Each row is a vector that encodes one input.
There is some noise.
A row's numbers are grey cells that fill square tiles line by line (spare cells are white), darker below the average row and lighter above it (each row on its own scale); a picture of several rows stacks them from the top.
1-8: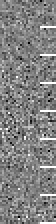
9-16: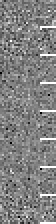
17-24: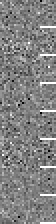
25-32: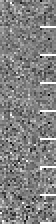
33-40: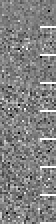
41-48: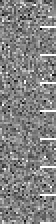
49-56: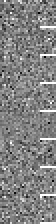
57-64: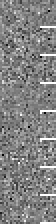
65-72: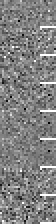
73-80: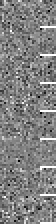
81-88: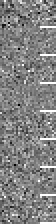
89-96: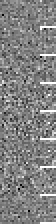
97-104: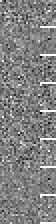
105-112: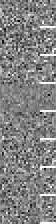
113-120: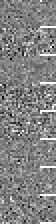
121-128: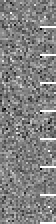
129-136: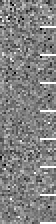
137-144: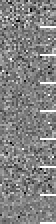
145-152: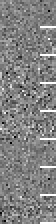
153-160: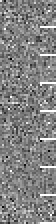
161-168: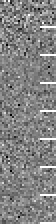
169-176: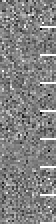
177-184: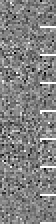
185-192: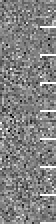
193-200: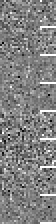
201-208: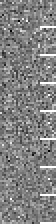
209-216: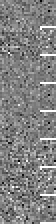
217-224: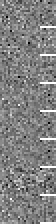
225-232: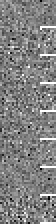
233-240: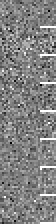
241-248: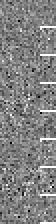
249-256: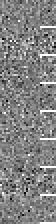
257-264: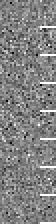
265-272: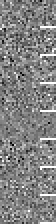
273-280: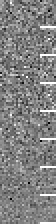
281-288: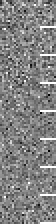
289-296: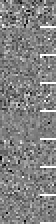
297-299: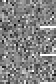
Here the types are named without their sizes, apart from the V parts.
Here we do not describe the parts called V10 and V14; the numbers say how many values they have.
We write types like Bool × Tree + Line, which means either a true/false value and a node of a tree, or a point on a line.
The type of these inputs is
(Circle + Unit) × V10 × V14 + Label.
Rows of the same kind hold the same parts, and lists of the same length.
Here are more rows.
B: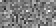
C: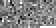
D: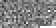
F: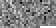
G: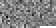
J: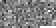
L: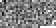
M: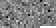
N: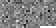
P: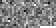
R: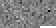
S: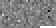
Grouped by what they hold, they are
B, D, J, L
C, P
F, G, M, N, R, S

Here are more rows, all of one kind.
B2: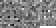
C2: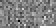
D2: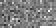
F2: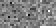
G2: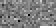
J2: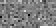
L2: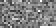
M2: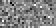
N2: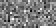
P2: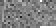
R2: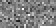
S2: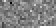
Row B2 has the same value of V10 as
F2 and S2.
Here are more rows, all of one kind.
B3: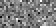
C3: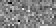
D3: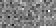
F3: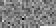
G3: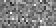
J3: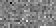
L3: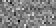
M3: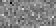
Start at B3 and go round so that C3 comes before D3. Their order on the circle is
B3, G3, J3, C3, L3, M3, F3, D3.
